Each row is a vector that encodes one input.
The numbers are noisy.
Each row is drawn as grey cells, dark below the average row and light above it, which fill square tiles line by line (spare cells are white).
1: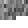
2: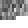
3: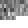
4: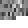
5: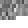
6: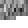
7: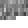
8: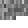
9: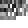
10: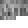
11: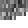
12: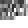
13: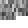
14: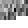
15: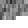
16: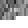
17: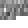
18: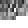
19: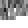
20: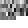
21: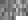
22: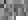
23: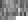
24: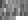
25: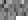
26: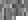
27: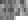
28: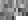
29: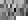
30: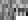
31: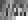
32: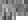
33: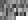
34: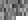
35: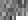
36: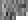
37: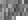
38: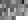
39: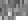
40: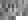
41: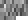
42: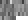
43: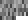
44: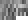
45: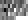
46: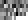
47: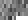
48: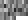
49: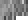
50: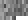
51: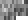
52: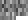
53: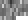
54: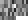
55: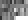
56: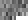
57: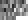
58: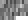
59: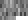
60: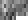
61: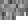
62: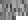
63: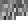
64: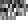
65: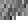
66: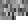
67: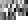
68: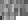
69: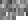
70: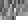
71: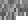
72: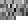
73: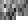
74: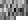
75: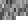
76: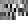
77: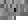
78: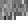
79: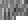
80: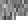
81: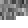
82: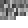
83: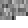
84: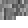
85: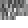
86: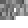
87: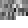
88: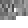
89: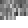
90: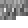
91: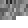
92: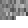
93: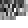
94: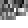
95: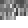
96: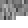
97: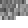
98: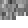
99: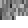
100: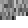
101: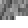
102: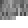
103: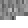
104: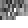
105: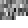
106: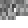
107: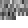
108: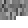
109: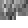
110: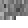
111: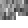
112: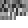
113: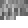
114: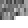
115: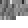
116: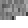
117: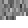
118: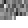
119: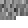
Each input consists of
either a fixed value, or one of 5 labels and one of 11 labels, or a node of a 12-node tree.
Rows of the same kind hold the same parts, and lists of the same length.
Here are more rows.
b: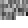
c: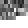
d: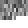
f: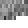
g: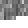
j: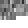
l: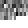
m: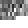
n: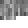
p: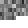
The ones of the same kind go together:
b, j, m
c, p
d, f, g, l, n

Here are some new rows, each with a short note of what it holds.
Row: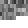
a fixed value
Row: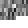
a fixed value
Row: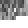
one of 5 labels and one of 11 labels
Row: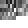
one of 5 labels and one of 11 labels
